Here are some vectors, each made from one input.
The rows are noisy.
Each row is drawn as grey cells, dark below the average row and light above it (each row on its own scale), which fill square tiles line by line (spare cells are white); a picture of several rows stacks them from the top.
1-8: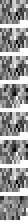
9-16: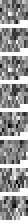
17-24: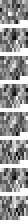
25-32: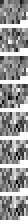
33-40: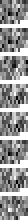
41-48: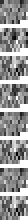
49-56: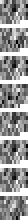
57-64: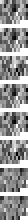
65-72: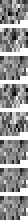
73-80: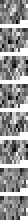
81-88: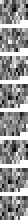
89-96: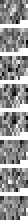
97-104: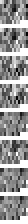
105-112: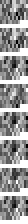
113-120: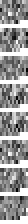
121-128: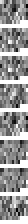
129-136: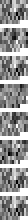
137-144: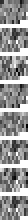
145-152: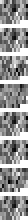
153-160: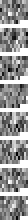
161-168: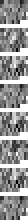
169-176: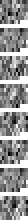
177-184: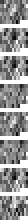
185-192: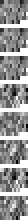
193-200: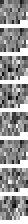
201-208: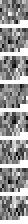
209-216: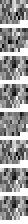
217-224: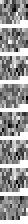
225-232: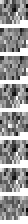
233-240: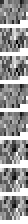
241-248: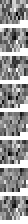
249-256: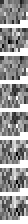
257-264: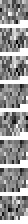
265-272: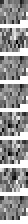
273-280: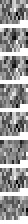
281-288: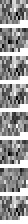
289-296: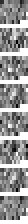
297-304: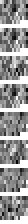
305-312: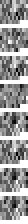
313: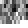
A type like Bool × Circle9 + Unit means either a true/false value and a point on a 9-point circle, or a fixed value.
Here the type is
Bool × Bool × Bool.
